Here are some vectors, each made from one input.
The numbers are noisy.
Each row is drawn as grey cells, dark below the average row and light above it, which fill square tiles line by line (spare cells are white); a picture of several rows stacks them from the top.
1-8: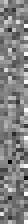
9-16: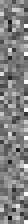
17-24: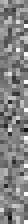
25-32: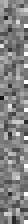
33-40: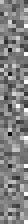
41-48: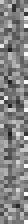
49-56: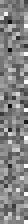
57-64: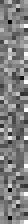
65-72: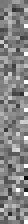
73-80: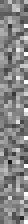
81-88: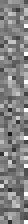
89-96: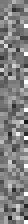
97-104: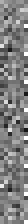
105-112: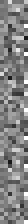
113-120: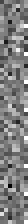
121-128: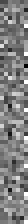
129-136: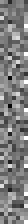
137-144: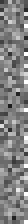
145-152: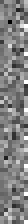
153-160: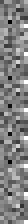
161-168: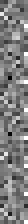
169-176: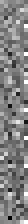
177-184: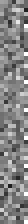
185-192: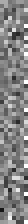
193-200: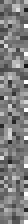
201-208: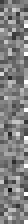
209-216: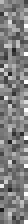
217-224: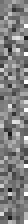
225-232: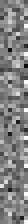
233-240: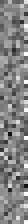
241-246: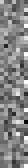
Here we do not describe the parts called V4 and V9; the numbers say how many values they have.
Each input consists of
a point on an 8-point line and a value of V9, together with either a fixed value, or a true/false value and a value of V4.
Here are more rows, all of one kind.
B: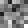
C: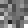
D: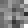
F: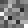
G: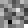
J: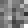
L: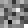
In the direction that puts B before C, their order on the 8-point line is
B, G, C, J, D, F, L.
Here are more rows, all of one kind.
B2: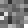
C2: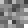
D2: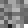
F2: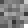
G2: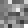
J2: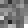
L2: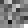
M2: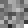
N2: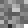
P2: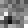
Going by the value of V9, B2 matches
J2 and P2.
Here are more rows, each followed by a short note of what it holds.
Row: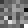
a point on an 8-point line, a true/false value, a value of V4 and a value of V9
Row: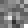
a point on an 8-point line and a value of V9
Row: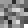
a point on an 8-point line, a true/false value, a value of V4 and a value of V9
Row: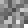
a point on an 8-point line, a true/false value, a value of V4 and a value of V9
